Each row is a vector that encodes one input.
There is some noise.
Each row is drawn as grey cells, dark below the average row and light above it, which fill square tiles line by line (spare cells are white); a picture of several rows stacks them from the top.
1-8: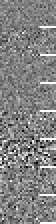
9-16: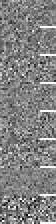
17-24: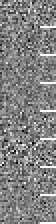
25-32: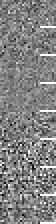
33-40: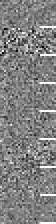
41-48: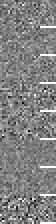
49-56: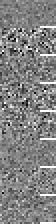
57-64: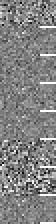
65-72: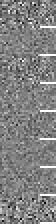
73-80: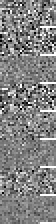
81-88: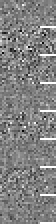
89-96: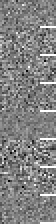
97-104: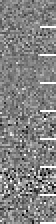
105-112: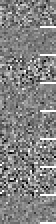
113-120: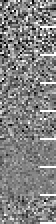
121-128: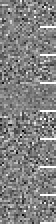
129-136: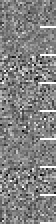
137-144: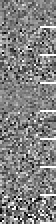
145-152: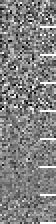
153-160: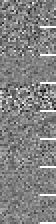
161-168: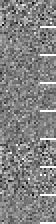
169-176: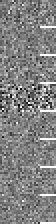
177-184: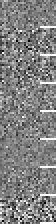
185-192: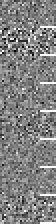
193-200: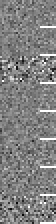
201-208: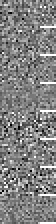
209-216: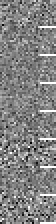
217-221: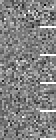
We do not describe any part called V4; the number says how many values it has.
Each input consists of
a point on a 6-point line and three true/false values, together with either a point on a 7-point line, or a list of up to two values of V4.
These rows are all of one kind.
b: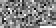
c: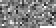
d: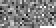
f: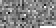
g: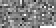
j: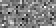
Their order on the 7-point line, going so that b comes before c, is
g, b, f, j, d, c.
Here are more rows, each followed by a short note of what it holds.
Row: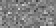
a point on a 6-point line and three true/false values, together with the empty list
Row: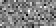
a point on a 6-point line, a point on a 7-point line and three true/false values
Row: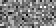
a point on a 6-point line, a point on a 7-point line and three true/false values
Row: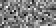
a point on a 6-point line and three true/false values, together with a list of one item
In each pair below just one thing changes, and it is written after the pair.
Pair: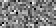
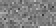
the value of V4 in item 2 of the list
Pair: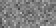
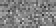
the place on the 6-point line
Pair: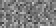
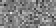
the value of V4 in item 1 of the list
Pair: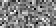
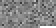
one of the three true/false values
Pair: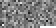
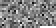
the value of V4 in item 2 of the list
